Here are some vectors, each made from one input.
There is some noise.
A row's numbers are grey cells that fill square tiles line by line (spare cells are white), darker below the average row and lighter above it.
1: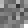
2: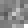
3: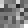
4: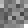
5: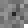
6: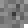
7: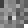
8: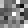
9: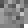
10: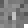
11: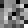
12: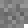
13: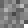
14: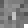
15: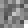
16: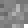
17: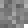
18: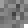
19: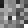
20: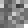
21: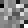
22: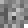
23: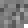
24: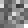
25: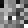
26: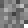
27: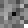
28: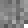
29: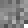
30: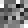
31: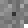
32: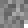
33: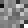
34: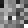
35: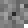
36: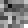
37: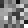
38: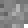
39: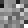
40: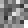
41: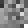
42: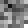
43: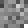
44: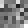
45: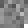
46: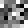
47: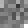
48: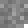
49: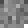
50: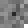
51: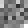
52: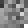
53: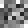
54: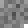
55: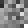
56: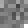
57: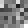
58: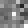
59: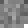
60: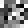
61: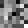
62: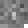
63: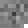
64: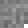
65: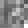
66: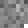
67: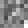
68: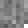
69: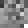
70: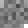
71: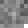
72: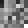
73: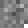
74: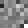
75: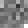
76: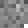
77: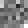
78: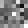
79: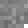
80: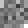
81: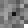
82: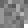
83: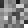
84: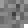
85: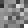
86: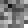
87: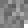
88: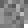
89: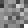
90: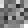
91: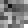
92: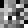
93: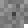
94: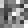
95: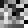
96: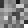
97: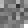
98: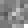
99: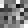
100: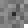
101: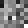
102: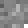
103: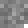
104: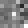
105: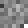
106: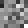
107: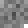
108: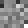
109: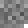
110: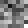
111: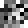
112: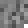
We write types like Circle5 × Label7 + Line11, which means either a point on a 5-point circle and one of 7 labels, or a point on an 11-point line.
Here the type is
Tree14 + Unit.
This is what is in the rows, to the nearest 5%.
About 5% of them hold a fixed value. The rest hold a node of a 14-node tree.
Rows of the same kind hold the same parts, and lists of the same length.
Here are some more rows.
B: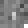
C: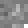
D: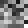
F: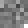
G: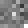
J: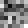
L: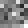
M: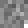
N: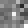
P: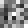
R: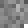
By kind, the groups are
B, C, F, G, L, M, N, P, R
D, J

